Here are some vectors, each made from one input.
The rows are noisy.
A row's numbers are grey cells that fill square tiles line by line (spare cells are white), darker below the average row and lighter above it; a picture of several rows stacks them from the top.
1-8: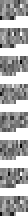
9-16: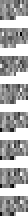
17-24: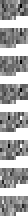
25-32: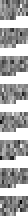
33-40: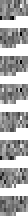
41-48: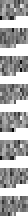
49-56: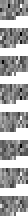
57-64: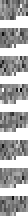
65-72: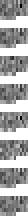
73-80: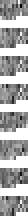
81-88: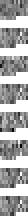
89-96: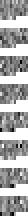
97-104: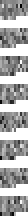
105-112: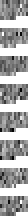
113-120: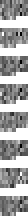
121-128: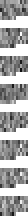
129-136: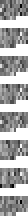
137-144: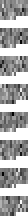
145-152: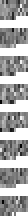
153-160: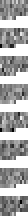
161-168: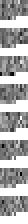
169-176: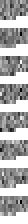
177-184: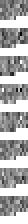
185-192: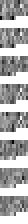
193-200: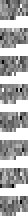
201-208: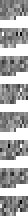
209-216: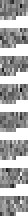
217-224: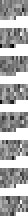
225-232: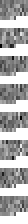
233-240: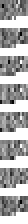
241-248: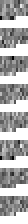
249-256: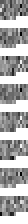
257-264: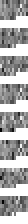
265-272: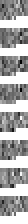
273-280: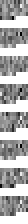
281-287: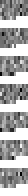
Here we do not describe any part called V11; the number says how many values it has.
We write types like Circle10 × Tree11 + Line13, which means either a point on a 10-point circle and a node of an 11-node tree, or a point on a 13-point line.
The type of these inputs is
Bool × (Line7 + V11) + List2(Circle6).
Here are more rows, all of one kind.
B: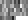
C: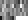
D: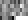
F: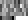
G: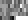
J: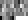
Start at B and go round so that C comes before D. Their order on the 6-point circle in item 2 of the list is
B, C, D, J, F, G.
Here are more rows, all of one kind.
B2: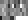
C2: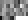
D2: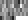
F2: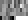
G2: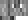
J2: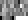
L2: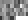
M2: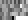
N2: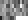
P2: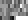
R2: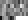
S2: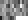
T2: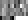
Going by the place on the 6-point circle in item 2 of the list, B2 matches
N2 and S2.
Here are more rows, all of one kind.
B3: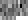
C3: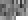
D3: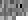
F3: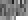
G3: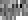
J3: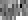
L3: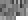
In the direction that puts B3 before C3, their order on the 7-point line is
G3, J3, B3, D3, L3, C3, F3.
